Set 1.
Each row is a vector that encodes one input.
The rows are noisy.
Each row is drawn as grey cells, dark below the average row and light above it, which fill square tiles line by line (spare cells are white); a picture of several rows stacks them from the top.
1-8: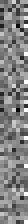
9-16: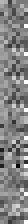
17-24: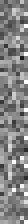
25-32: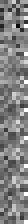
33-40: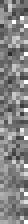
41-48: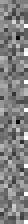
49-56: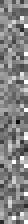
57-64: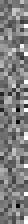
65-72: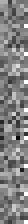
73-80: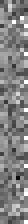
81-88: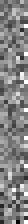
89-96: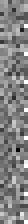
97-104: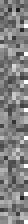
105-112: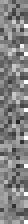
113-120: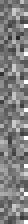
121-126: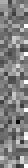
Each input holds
either a point on a 6-point line, or a list of up to two points on a 4-point line.
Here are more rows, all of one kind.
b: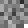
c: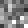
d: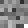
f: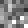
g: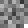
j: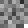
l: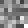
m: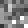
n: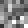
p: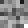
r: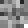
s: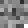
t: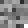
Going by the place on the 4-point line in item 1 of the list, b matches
g and j.
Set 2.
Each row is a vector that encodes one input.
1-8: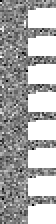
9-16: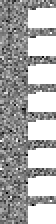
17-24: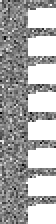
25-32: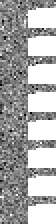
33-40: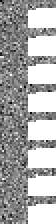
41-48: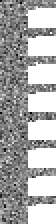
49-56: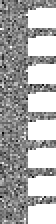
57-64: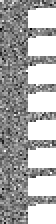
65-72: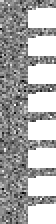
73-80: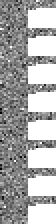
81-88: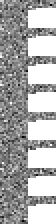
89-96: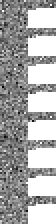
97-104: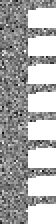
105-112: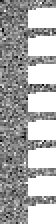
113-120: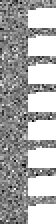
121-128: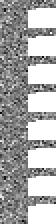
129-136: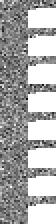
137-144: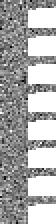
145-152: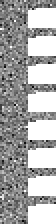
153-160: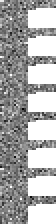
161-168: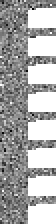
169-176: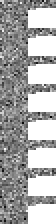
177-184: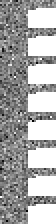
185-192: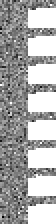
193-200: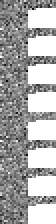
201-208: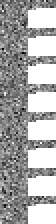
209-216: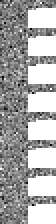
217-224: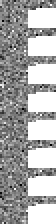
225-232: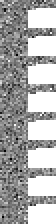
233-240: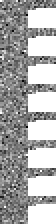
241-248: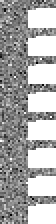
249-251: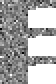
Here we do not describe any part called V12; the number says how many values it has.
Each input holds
a value of V12, together with a list of up to two points on a 13-point line.
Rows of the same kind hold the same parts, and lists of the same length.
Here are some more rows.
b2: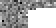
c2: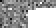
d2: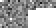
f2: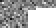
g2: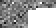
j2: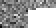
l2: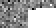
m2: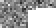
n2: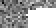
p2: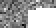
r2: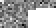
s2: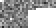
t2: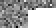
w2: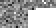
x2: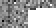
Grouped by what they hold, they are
b2, f2, p2, t2, w2
c2, g2, j2, l2, n2, x2
d2, m2, r2, s2

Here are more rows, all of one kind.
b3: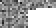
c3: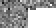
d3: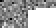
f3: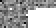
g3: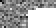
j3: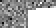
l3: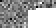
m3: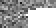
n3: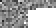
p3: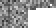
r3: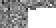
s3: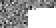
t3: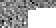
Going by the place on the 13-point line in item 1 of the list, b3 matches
j3, n3 and p3.
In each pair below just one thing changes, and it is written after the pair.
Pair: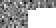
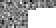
the place on the 13-point line in item 2 of the list
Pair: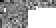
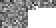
the place on the 13-point line in item 1 of the list
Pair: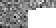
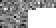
the value of V12
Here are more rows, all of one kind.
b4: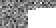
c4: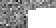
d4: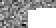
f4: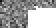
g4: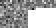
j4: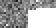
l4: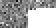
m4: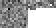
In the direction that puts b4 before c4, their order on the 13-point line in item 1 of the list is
b4, l4, m4, j4, f4, c4, g4, d4.
